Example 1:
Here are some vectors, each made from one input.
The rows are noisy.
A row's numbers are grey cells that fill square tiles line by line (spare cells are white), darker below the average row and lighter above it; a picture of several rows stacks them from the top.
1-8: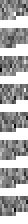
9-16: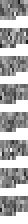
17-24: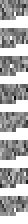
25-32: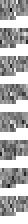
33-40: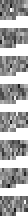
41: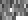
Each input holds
a point on a 5-point line, together with either a fixed value, or three true/false values.
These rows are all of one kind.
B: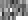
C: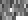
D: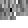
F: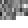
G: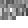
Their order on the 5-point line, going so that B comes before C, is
G, B, D, F, C.
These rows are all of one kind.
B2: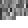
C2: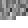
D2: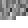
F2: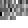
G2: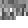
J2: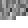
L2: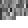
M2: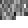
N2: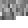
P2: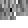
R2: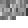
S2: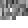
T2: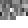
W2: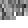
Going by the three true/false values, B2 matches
C2, D2, J2 and L2.
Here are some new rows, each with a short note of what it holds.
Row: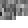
a point on a 5-point line
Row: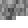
a point on a 5-point line
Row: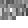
a point on a 5-point line and three true/false values
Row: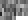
a point on a 5-point line
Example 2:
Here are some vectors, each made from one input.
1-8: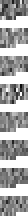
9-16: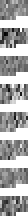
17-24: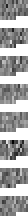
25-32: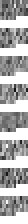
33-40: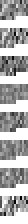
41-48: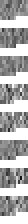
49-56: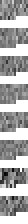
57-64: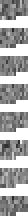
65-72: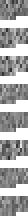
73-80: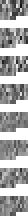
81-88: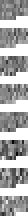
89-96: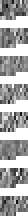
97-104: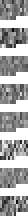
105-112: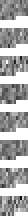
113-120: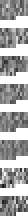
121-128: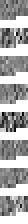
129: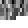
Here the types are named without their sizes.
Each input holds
either a label, or three true/false values.
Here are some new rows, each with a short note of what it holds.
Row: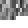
three true/false values
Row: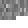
three true/false values
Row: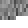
a label
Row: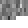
a label
